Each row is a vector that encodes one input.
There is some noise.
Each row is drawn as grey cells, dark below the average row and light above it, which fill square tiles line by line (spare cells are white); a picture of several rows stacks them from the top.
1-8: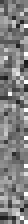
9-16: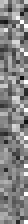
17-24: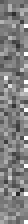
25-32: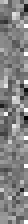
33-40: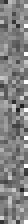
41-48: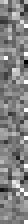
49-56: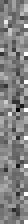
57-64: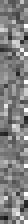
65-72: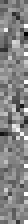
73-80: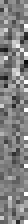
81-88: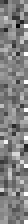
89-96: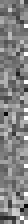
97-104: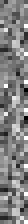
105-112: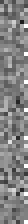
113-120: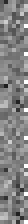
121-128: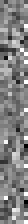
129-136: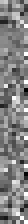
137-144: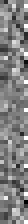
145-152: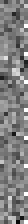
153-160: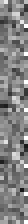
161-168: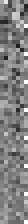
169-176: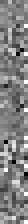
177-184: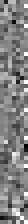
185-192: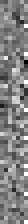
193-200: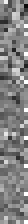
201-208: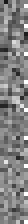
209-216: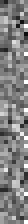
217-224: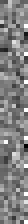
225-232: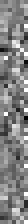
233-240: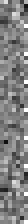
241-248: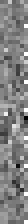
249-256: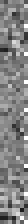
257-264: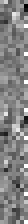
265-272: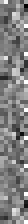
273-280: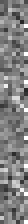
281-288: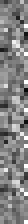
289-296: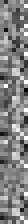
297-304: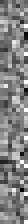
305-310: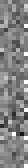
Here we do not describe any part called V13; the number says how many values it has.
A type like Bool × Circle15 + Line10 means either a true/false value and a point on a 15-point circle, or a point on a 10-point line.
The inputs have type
Bool × Bool × Bool × Bool × V13 + Label11.
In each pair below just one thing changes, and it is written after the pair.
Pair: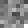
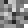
one of the four true/false values
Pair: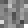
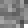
one of the four true/false values
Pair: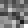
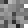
the value of V13
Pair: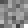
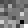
the value of V13
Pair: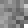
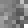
one of the four true/false values
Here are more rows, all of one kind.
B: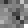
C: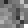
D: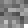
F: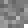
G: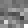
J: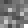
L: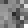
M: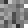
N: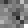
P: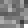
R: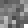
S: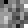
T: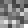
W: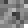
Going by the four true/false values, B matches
C, N and S.
